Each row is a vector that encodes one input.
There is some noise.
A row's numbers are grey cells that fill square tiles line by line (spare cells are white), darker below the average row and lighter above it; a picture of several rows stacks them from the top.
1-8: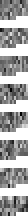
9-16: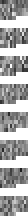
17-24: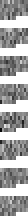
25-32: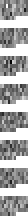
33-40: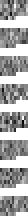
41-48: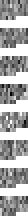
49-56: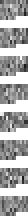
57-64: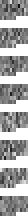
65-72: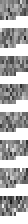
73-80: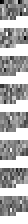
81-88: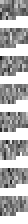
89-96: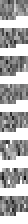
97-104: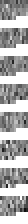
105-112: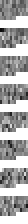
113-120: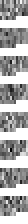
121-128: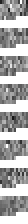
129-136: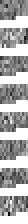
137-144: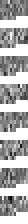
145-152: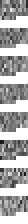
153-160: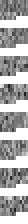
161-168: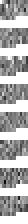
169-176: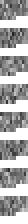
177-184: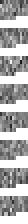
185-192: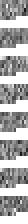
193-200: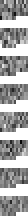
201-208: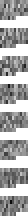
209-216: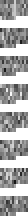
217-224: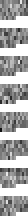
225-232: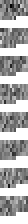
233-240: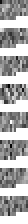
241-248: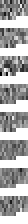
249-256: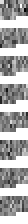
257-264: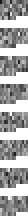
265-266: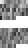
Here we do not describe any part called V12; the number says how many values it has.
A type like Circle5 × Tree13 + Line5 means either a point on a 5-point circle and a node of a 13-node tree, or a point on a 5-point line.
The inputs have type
(Bool × Bool × Bool × Bool + Unit) × Tree14 × V12.
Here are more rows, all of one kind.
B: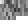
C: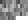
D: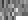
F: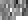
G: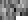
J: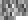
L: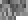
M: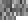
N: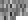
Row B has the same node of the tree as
G and L.
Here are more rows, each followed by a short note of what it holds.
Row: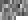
a node of a 14-node tree, four true/false values and a value of V12
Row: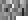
a node of a 14-node tree, four true/false values and a value of V12
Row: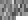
a node of a 14-node tree, four true/false values and a value of V12
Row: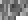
a node of a 14-node tree and a value of V12
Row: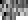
a node of a 14-node tree and a value of V12
